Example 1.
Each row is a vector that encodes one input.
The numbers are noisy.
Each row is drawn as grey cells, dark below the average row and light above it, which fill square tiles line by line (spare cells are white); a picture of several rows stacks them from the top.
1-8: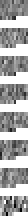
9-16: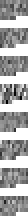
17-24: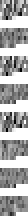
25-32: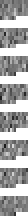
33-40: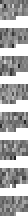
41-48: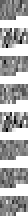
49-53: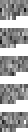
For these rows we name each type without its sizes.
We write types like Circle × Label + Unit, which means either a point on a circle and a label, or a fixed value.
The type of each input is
(Bool × Bool × Bool + Unit) × Tree + Unit.
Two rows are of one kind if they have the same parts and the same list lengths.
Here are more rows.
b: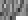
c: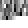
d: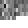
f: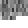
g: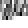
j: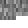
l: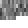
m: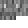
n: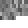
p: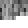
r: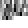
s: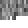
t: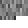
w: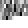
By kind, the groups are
b, d, j, l, m, n, p, s, t
c, g, r, w
f

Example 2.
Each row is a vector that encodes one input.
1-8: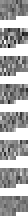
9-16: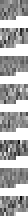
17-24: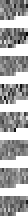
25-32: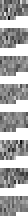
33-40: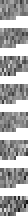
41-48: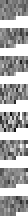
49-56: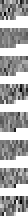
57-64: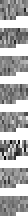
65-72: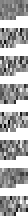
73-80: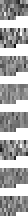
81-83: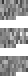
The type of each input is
Bool × Circle10 + Unit.
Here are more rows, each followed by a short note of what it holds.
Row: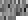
a fixed value
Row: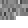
a point on a 10-point circle and a true/false value
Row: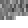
a point on a 10-point circle and a true/false value
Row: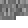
a point on a 10-point circle and a true/false value
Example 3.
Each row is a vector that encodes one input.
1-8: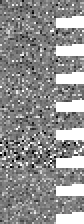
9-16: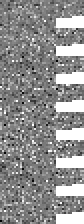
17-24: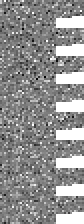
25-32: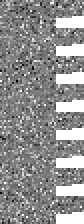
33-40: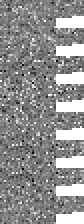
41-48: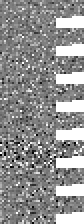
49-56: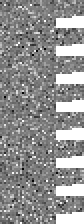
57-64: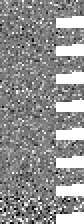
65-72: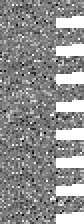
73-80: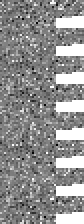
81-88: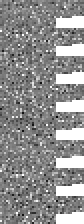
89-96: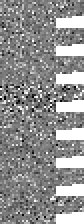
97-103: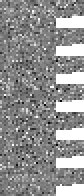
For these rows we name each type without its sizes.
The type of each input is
List(Line).
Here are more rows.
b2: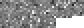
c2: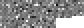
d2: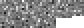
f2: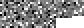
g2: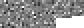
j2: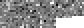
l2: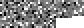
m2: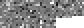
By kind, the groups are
b2, d2, g2
c2, j2, m2
f2, l2

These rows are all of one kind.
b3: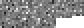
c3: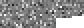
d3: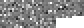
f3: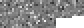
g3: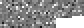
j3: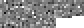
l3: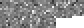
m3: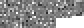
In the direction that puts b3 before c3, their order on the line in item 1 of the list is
f3, l3, b3, g3, j3, c3, d3, m3.
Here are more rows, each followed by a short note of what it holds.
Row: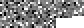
the empty list
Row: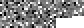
the empty list
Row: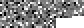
the empty list
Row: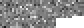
a list of two items
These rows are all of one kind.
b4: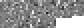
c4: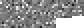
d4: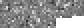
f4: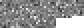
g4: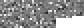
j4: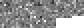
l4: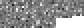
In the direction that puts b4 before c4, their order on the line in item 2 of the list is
f4, g4, j4, b4, d4, l4, c4.
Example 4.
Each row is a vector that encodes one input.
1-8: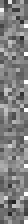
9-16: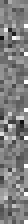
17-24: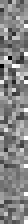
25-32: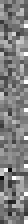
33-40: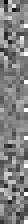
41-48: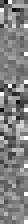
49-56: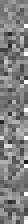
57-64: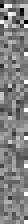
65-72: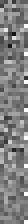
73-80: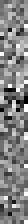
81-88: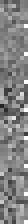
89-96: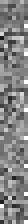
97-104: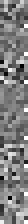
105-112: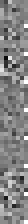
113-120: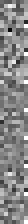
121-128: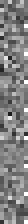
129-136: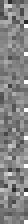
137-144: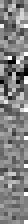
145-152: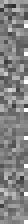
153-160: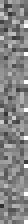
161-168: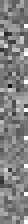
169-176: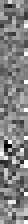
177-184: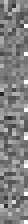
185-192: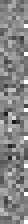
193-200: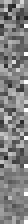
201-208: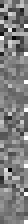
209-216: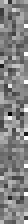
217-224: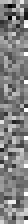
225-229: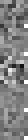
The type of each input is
Circle13 + Line18.
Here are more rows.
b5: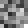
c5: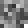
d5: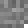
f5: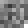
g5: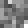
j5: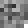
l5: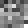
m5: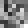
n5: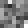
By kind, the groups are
b5, d5, f5, l5, m5
c5, g5, j5, n5

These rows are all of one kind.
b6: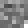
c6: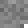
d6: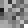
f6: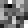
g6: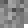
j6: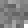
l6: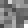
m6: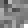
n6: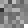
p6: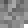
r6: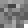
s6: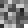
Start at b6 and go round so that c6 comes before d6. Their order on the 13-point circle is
b6, f6, c6, g6, s6, d6, j6, r6, p6, m6, n6, l6.
